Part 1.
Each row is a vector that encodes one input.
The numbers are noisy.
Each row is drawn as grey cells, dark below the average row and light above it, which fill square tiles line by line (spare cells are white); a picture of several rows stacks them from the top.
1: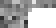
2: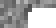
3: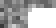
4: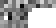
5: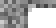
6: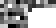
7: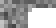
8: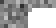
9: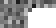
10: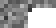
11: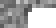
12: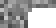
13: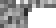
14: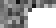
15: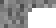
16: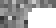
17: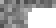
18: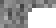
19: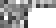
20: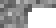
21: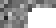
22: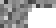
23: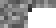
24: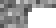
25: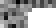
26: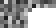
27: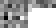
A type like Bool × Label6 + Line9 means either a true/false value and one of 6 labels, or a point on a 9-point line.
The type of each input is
Label5.
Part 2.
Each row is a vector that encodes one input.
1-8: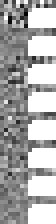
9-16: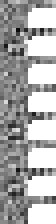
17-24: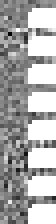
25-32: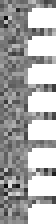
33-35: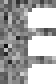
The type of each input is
Line5.
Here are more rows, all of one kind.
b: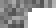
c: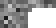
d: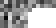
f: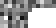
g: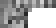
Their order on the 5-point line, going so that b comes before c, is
b, d, f, g, c.
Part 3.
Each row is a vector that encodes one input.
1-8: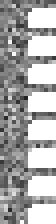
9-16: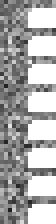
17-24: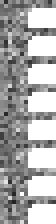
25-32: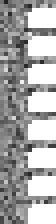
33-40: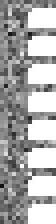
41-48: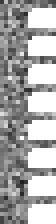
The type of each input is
Line7.
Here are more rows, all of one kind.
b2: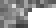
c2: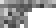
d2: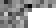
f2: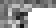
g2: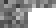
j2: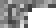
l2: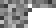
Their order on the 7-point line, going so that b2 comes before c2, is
f2, l2, b2, g2, d2, j2, c2.
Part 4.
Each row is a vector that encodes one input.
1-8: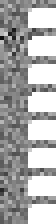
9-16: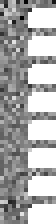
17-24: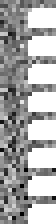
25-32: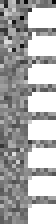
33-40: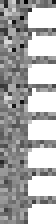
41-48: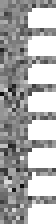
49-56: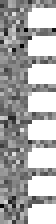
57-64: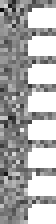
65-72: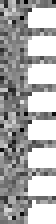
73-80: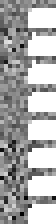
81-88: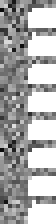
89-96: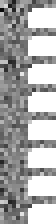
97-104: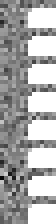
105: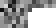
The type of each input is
Line10.
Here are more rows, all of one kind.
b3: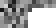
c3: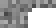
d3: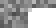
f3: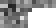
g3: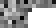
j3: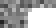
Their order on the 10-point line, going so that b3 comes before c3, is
b3, f3, c3, d3, j3, g3.
